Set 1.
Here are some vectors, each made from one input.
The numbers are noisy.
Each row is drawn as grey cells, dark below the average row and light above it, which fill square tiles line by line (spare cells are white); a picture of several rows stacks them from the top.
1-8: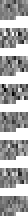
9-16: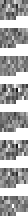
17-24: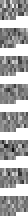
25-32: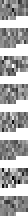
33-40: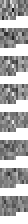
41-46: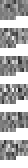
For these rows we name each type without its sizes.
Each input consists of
a point on a line.
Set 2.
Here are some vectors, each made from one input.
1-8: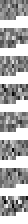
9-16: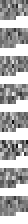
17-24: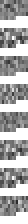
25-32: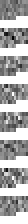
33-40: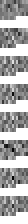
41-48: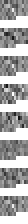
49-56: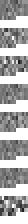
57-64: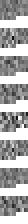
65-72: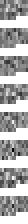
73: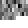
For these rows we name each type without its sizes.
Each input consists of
a point on a line.
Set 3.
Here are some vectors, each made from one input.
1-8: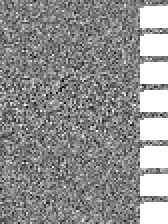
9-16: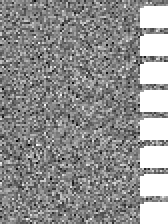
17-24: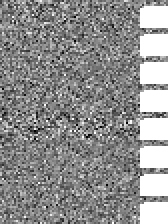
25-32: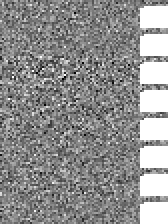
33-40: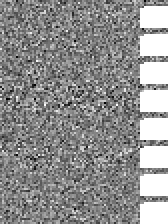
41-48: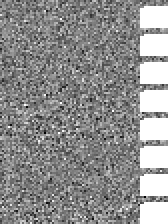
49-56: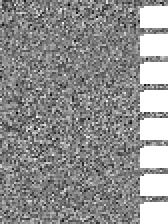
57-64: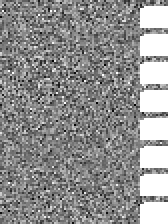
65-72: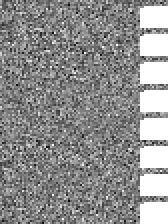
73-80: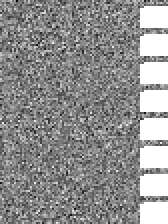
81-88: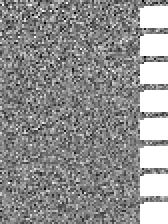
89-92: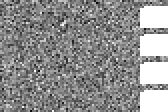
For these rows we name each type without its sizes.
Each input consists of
a point on a line.
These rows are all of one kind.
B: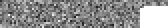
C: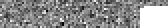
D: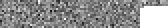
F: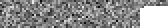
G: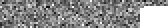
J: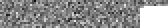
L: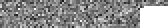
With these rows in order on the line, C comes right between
F and J.
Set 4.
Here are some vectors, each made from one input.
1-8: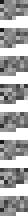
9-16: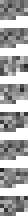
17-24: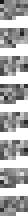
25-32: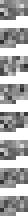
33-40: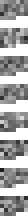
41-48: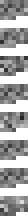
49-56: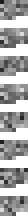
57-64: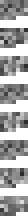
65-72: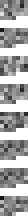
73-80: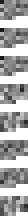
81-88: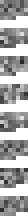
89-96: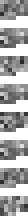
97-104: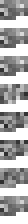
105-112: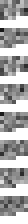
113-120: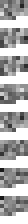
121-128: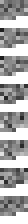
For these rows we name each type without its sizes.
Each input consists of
a point on a line.
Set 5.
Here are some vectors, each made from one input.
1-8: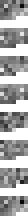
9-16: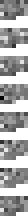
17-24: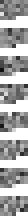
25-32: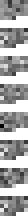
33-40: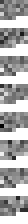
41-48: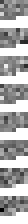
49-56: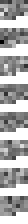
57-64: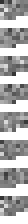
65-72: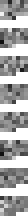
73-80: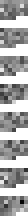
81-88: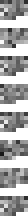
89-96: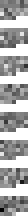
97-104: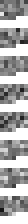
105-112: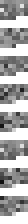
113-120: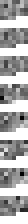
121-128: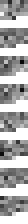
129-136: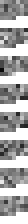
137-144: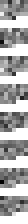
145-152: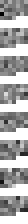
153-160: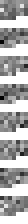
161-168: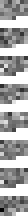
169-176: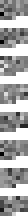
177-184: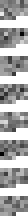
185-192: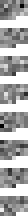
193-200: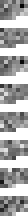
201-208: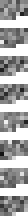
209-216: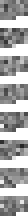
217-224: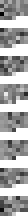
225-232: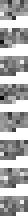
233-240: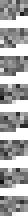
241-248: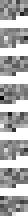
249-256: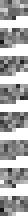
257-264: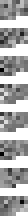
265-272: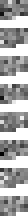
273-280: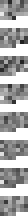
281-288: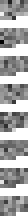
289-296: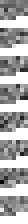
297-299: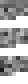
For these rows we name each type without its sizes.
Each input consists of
a point on each of two lines.
